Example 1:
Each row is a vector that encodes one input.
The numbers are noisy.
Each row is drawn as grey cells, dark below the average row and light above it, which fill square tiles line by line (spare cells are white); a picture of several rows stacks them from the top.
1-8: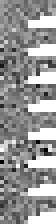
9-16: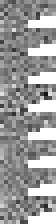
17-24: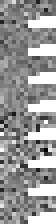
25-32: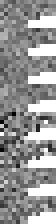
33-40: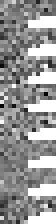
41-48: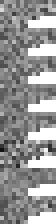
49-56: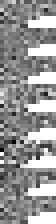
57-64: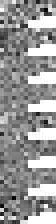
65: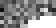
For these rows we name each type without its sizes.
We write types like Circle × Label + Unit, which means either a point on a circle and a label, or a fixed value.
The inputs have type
Bool × Label.
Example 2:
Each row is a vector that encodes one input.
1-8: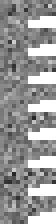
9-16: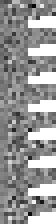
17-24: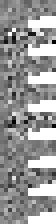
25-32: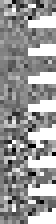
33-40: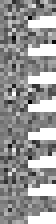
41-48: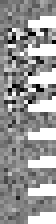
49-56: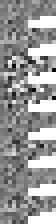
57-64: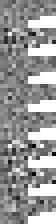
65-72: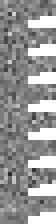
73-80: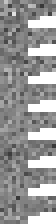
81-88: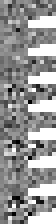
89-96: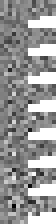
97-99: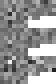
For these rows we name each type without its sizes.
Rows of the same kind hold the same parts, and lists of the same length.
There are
2 kinds of row.
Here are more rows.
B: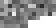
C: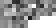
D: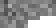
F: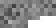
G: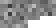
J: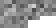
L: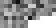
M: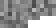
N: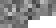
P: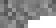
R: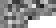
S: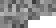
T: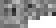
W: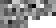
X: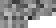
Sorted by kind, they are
B, F, G, M
C, D, J, L, N, P, R, S, T, W, X

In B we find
a point on a circle.
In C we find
a point on a circle and a point on each of two lines.
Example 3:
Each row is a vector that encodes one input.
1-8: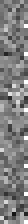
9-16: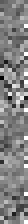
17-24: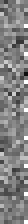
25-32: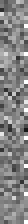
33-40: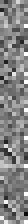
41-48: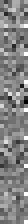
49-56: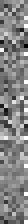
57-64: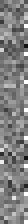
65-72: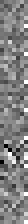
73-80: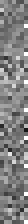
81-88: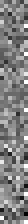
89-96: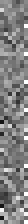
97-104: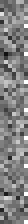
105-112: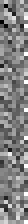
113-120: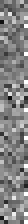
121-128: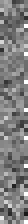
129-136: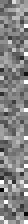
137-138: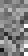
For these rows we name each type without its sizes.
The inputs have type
Label + Line.
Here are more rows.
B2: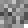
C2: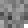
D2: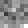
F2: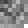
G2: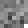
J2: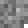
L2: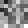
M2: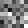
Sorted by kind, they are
B2, C2, G2, J2
D2, F2, L2, M2

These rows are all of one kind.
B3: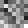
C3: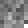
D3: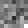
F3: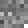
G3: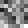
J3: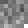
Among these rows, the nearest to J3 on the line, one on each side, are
D3 and F3.
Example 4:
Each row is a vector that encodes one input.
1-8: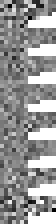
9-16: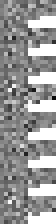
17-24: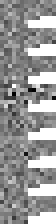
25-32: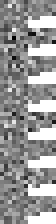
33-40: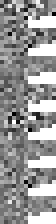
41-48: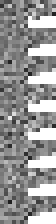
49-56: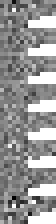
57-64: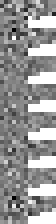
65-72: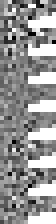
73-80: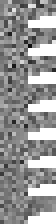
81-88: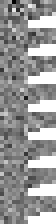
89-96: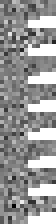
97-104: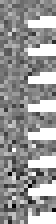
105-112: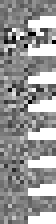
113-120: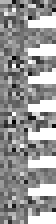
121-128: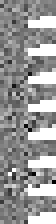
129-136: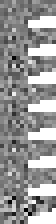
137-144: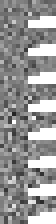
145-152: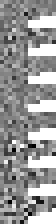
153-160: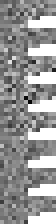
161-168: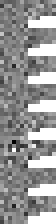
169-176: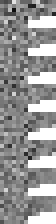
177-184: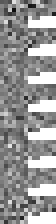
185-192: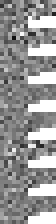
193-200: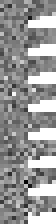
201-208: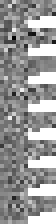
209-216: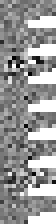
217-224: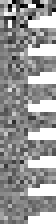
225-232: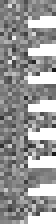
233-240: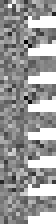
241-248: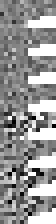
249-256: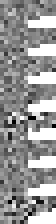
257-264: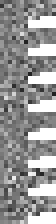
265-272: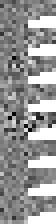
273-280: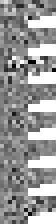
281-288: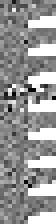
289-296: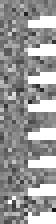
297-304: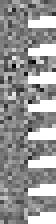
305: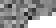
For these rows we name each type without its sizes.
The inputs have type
Circle + Line × Line.
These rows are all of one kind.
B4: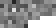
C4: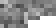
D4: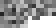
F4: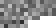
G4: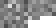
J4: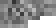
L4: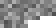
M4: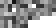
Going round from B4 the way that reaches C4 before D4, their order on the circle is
B4, M4, G4, L4, C4, F4, D4, J4.
